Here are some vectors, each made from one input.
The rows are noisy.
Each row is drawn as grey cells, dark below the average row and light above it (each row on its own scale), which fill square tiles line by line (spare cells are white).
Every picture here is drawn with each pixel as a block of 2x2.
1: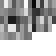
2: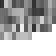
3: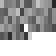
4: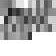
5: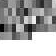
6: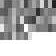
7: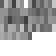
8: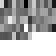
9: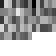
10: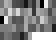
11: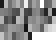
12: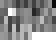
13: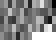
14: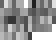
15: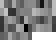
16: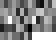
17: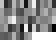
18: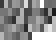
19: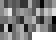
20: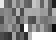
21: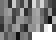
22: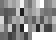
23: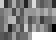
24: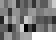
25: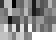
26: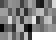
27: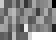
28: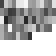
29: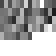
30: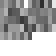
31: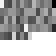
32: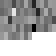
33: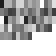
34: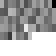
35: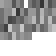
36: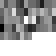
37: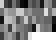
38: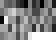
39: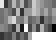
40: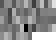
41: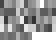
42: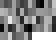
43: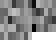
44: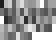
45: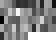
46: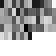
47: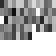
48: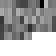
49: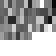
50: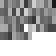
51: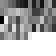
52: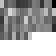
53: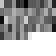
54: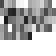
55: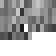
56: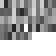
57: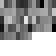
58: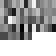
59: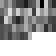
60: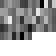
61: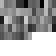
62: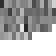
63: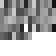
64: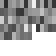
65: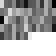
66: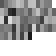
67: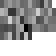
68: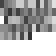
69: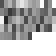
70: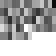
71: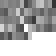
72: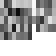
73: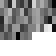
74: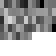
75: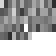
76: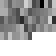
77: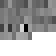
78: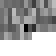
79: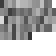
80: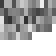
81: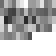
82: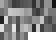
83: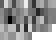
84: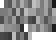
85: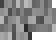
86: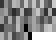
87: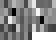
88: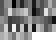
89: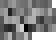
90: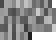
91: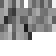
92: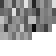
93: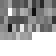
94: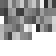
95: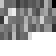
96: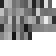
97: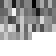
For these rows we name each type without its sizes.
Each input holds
a list of items, each a label and a point on a line.
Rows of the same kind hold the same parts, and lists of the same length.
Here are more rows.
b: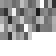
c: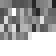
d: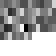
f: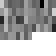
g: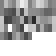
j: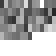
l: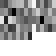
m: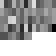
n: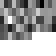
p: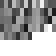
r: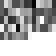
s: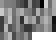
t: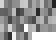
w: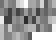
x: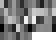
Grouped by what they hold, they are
b, g, l, m, t, w
c, d, f, n, r, s, x
j, p

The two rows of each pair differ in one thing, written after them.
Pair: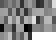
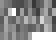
the label in item 2 of the list
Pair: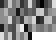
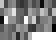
the label in item 1 of the list
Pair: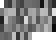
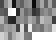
the label in item 1 of the list
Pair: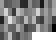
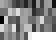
the place on the line in item 2 of the list
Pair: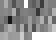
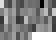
the label in item 2 of the list
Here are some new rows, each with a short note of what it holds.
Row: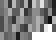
the empty list
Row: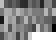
a list of two items
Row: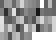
a list of one item
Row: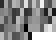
the empty list
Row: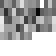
a list of one item
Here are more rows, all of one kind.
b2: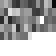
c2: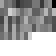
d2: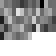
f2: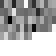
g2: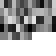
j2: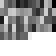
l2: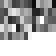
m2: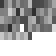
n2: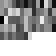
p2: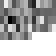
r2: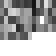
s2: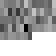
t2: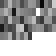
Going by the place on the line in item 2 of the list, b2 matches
m2, p2 and t2.
